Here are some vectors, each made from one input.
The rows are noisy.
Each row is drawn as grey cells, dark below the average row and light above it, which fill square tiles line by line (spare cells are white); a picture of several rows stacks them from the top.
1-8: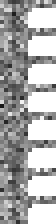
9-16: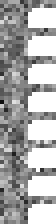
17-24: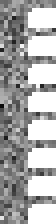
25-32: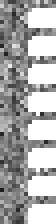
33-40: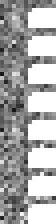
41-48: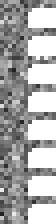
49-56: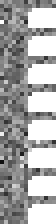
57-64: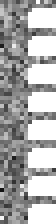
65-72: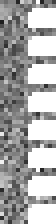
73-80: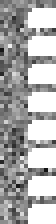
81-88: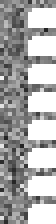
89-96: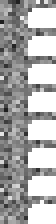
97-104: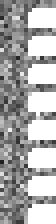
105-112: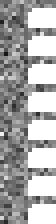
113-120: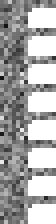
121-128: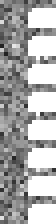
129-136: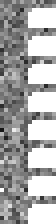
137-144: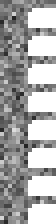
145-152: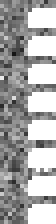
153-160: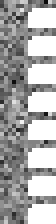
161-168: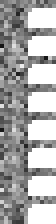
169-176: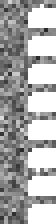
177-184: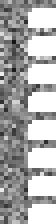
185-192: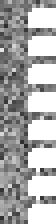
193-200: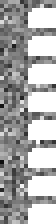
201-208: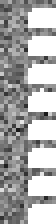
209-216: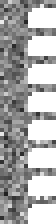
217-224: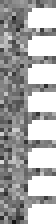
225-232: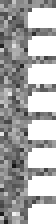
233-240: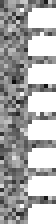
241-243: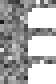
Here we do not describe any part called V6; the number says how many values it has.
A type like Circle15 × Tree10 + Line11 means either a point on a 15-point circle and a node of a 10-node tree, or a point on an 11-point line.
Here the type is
Bool × Circle5 × (Line7 + V6) + List3(Line4).
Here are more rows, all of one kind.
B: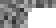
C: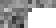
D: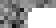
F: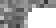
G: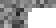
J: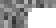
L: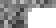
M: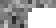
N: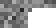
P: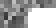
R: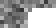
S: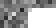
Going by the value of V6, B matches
J, P and S.
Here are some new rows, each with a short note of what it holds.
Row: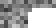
a list of two items
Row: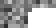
a list of three items
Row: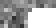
a point on a 5-point circle, a true/false value and a value of V6
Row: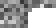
a list of one item
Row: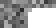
a point on a 5-point circle, a true/false value and a value of V6
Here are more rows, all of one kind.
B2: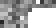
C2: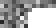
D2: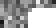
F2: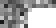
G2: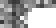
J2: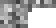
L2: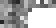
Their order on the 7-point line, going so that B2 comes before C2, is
D2, B2, J2, L2, G2, C2, F2.
